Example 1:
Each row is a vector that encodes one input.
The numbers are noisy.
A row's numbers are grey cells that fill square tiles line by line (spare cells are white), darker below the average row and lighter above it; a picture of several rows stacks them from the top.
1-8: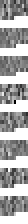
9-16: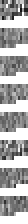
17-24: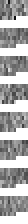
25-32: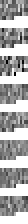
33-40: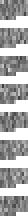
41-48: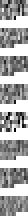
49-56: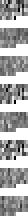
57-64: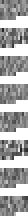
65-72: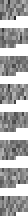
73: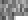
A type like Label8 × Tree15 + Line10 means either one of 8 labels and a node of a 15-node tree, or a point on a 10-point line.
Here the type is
Label6 + Tree8.
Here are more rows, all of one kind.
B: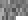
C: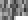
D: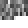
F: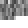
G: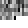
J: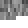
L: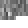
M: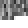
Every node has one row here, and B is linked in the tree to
G and L.
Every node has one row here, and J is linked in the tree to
D.
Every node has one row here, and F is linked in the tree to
C.
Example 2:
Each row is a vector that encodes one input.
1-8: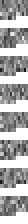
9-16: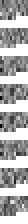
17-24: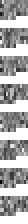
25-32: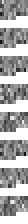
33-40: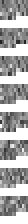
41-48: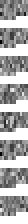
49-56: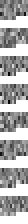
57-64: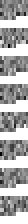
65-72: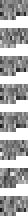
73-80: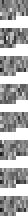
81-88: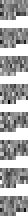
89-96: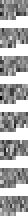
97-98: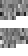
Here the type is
Line6 + Tree11.
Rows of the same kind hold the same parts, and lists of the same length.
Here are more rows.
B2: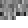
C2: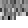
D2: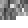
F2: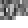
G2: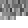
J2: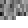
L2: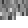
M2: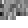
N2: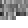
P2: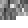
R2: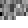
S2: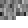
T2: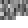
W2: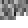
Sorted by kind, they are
B2, J2, M2, N2, R2, S2
C2, D2, F2, G2, L2, P2, T2, W2

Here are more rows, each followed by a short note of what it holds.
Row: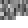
a node of an 11-node tree
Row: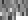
a node of an 11-node tree
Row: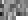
a point on a 6-point line
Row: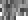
a node of an 11-node tree
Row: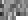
a point on a 6-point line
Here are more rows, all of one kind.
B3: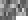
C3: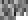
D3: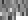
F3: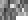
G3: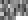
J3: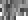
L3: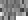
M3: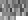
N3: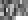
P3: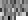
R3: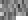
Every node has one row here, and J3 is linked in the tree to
L3.
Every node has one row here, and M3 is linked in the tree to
L3.
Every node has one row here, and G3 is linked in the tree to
C3, N3 and R3.
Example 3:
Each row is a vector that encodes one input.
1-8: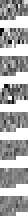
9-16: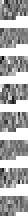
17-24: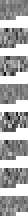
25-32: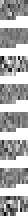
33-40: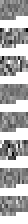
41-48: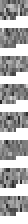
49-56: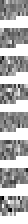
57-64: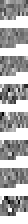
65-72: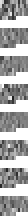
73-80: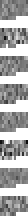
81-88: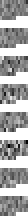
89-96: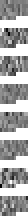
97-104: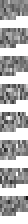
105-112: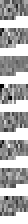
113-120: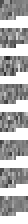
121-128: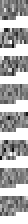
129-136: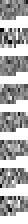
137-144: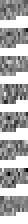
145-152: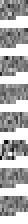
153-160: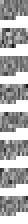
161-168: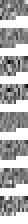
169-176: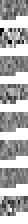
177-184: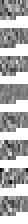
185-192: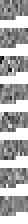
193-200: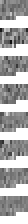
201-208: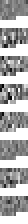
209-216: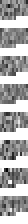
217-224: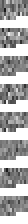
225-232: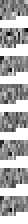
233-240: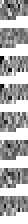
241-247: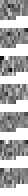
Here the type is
Bool × Bool × Bool × Bool + Label7.
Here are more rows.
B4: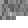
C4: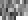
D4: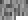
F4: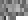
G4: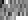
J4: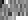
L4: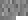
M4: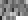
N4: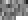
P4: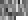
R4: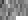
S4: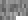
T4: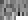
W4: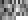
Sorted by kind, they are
B4, D4, G4, J4, L4, M4, N4, R4, S4, T4
C4, F4, P4, W4

